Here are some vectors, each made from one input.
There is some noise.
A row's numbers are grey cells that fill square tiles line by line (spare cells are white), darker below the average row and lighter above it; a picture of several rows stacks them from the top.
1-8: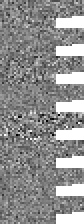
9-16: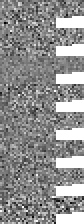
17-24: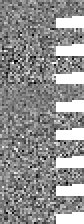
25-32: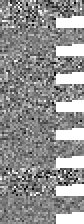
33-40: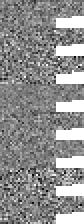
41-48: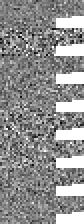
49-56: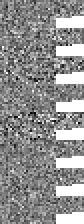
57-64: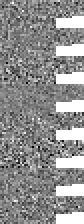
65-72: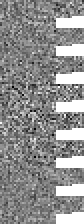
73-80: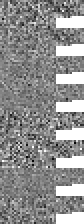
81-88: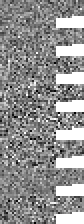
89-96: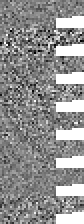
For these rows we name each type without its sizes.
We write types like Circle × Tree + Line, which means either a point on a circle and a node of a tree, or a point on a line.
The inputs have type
List(Line).
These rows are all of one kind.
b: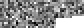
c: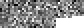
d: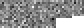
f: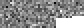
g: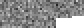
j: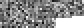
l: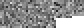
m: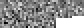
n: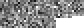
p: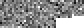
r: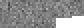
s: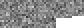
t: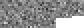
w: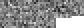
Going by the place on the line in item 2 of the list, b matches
c, f and n.
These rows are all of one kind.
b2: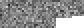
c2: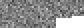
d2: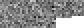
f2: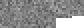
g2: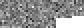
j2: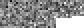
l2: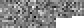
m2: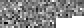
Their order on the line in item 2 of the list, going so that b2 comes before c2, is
j2, m2, f2, b2, l2, c2, g2, d2.
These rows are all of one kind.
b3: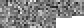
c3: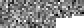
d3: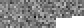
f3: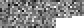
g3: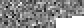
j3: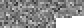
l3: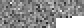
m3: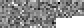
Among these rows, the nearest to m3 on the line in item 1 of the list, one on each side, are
b3 and f3.
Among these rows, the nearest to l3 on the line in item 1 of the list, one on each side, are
d3 and j3.
